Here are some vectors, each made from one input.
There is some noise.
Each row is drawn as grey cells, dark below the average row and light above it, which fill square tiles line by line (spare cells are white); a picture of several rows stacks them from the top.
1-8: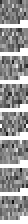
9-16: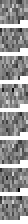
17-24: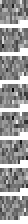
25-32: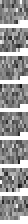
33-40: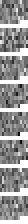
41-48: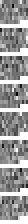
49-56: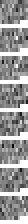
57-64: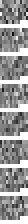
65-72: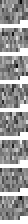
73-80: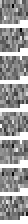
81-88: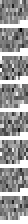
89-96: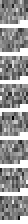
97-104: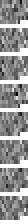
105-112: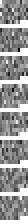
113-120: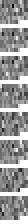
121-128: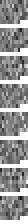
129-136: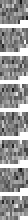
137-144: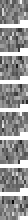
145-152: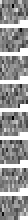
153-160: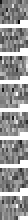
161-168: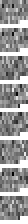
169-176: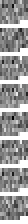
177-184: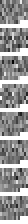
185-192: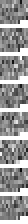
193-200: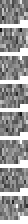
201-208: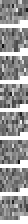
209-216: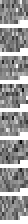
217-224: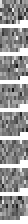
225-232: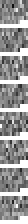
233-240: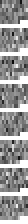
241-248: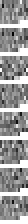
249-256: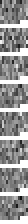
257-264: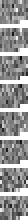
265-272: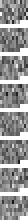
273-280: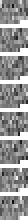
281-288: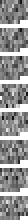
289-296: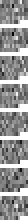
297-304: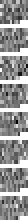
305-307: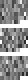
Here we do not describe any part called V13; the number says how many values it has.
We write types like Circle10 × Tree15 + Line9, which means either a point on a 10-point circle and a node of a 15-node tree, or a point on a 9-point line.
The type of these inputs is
Bool × (Line8 + V13) + Tree19.
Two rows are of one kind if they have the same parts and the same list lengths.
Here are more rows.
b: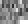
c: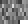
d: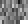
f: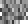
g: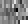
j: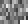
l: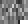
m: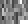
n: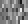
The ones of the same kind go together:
b, f
c, d, g, j, l, n
m

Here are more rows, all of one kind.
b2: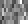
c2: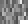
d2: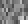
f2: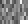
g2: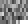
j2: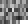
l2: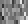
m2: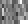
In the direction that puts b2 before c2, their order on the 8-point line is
l2, g2, b2, m2, j2, c2, f2, d2.
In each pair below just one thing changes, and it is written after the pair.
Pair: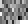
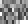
the value of V13
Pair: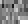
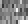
the value of V13
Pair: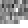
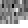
the value of V13
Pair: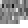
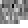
the value of V13
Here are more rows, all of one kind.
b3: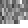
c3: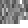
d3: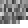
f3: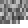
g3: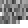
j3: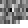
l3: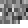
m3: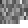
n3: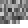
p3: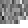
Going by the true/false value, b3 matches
c3, m3 and p3.
